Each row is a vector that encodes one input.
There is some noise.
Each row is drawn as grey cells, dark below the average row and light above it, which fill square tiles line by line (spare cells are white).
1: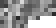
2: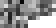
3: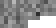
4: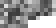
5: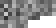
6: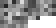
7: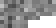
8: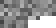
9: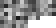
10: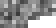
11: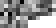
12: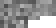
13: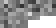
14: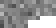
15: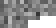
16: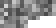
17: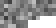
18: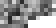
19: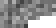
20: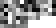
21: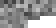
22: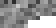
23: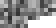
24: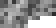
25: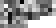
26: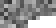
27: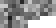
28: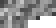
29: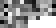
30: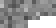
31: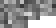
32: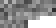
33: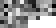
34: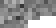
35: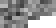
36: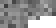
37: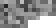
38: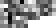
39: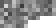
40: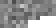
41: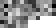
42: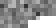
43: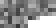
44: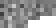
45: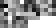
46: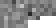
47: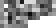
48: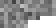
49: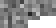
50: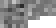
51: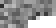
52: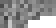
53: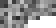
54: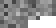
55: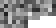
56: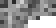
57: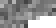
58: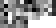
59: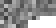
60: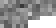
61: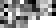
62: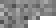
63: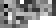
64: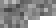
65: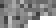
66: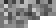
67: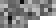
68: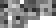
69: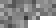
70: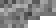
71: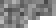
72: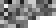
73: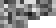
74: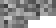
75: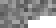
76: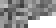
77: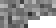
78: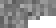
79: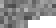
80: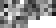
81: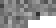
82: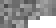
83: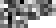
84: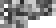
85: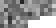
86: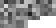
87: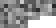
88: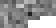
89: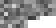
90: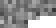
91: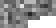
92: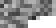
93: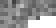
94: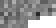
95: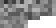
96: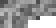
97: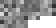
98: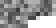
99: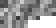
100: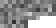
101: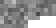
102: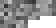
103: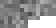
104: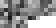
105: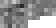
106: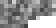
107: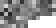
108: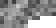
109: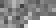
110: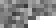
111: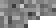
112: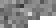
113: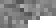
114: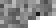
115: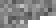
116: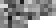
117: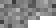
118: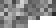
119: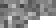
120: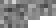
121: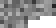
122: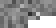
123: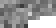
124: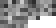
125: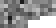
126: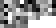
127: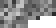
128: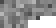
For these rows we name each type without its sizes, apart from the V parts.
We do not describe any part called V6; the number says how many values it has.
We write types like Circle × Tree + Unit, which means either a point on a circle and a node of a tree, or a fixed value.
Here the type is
Line × (Line + V6).
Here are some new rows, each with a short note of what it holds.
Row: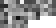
a point on a line and a value of V6
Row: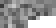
a point on a line and a value of V6
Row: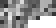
a point on each of two lines
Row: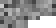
a point on each of two lines
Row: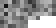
a point on each of two lines
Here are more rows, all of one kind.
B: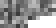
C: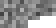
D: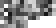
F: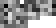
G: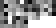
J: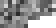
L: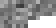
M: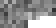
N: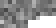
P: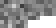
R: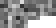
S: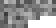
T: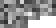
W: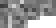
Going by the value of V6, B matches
F, P, R and W.
